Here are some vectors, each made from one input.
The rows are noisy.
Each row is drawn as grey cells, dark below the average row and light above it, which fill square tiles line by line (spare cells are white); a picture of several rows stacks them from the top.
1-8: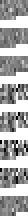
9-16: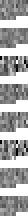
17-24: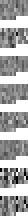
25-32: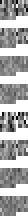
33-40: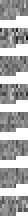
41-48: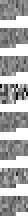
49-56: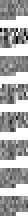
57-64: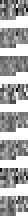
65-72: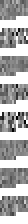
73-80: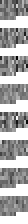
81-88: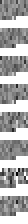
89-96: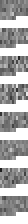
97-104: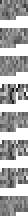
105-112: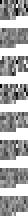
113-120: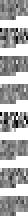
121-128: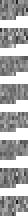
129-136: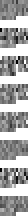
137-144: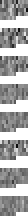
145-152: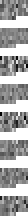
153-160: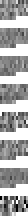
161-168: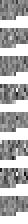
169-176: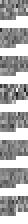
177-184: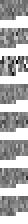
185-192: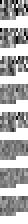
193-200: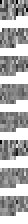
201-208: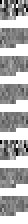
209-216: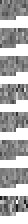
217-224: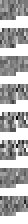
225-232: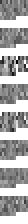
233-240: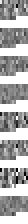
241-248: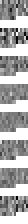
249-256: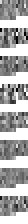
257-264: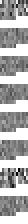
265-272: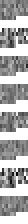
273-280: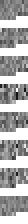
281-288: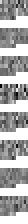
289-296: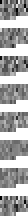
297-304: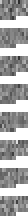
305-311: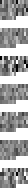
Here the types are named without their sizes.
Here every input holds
a node of a tree, together with either a point on each of two circles, or a fixed value.
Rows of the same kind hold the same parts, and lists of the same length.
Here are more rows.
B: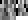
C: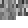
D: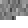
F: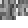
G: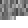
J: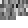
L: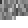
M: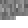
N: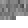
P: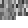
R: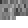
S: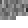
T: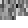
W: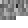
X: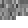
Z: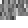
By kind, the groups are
B, C, F, G, J, L, M, P, R, X
D, N, S, T, W, Z

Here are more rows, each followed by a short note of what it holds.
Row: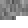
a node of a tree
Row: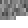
a point on each of two circles and a node of a tree
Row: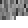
a point on each of two circles and a node of a tree
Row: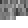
a point on each of two circles and a node of a tree
